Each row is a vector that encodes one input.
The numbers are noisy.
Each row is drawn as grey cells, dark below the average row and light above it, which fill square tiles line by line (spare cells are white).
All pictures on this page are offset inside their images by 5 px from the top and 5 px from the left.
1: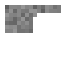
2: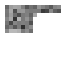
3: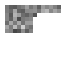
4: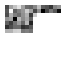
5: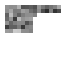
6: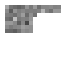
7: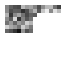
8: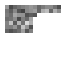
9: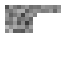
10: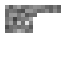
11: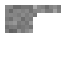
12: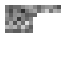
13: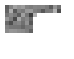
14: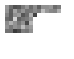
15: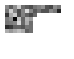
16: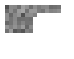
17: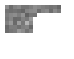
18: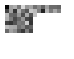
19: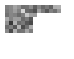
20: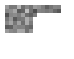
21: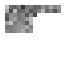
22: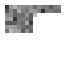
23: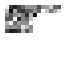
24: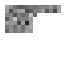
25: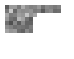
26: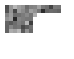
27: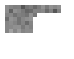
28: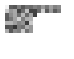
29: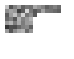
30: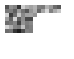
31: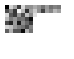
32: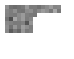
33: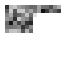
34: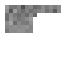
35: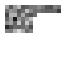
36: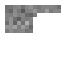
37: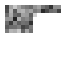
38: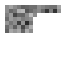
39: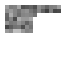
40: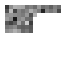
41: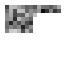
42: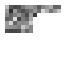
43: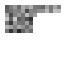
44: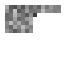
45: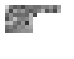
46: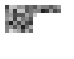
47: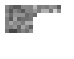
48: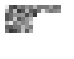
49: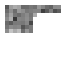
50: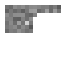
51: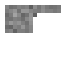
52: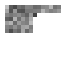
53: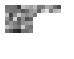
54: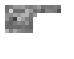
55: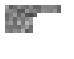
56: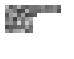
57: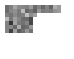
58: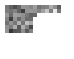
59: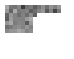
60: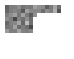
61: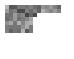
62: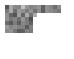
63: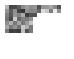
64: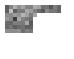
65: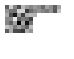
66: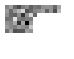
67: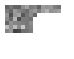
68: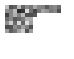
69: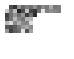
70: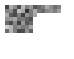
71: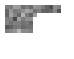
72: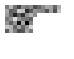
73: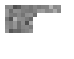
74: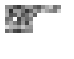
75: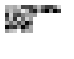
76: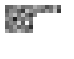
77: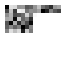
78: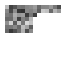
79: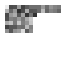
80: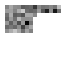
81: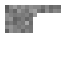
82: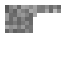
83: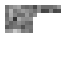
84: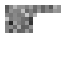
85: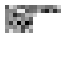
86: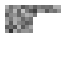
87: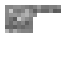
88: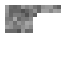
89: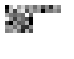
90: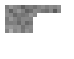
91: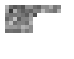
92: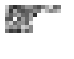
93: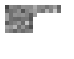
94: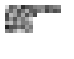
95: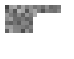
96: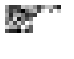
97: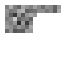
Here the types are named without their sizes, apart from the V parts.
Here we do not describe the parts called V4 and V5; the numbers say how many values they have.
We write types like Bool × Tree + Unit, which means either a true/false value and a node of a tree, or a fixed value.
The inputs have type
(Bool × Line × Line + V5) × V4 + Unit.
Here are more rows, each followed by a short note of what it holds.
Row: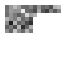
a fixed value
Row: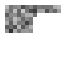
a fixed value
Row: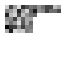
a fixed value
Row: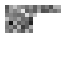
a fixed value
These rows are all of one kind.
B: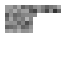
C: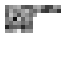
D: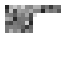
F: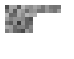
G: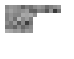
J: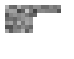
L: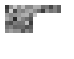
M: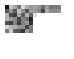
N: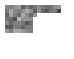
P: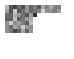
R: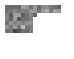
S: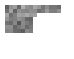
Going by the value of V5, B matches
D, J and M.
